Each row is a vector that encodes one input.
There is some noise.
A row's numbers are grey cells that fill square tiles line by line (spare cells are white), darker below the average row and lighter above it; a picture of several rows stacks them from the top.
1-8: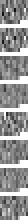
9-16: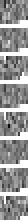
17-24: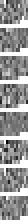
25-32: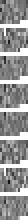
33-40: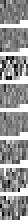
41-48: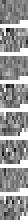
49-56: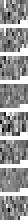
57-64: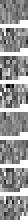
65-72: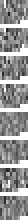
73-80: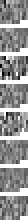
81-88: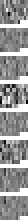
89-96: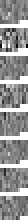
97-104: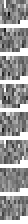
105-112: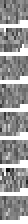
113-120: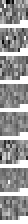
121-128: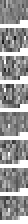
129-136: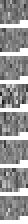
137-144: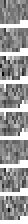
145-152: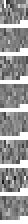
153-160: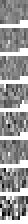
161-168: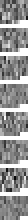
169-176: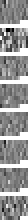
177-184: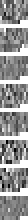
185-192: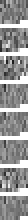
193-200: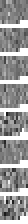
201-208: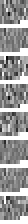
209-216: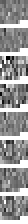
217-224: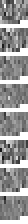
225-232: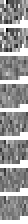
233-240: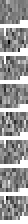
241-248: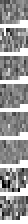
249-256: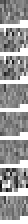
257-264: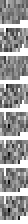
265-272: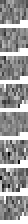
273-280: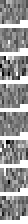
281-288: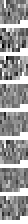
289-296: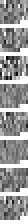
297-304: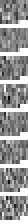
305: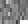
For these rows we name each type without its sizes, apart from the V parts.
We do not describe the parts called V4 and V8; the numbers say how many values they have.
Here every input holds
either a point on a circle, a point on a line, a value of V4 and a value of V8, or a node of a tree.
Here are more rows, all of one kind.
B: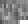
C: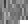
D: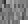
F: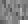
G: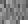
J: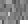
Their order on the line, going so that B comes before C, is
G, F, B, D, J, C.
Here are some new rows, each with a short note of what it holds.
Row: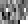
a node of a tree
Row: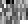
a node of a tree
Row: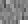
a point on a circle, a point on a line, a value of V4 and a value of V8
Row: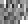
a node of a tree
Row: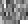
a node of a tree
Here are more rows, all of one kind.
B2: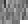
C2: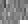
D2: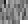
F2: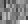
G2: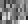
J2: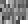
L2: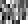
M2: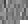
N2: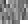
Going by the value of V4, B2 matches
J2 and M2.
